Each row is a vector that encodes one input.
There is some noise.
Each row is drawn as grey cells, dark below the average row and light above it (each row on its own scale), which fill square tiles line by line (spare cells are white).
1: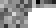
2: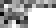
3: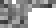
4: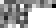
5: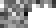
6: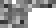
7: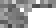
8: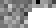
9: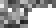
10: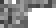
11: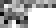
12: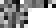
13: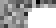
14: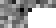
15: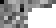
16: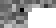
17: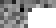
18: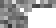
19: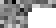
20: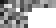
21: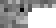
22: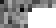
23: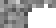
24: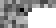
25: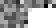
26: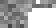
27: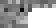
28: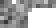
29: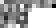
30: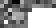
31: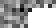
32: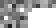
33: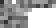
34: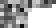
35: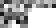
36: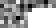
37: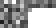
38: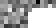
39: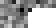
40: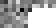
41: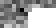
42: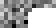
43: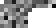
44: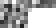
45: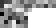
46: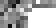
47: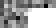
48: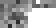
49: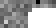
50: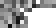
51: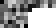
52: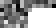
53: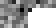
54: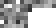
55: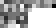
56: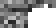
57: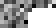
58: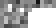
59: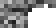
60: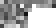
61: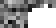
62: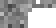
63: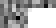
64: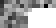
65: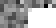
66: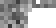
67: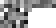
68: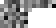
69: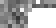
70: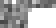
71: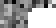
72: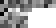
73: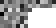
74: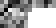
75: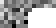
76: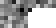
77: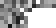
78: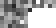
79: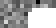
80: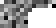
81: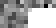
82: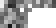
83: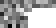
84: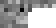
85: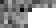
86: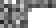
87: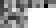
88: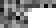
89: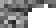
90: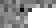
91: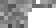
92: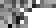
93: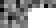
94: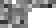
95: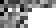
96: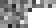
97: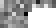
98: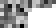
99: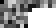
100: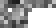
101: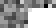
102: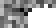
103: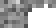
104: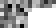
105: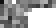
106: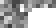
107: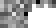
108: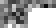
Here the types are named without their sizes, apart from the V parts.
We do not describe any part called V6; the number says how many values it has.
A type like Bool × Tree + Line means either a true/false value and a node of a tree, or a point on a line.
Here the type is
(Bool × Bool × Bool + Line) × V6.
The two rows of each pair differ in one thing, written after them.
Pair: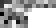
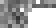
the value of V6
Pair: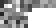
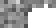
one of the three true/false values
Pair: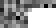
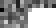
one of the three true/false values
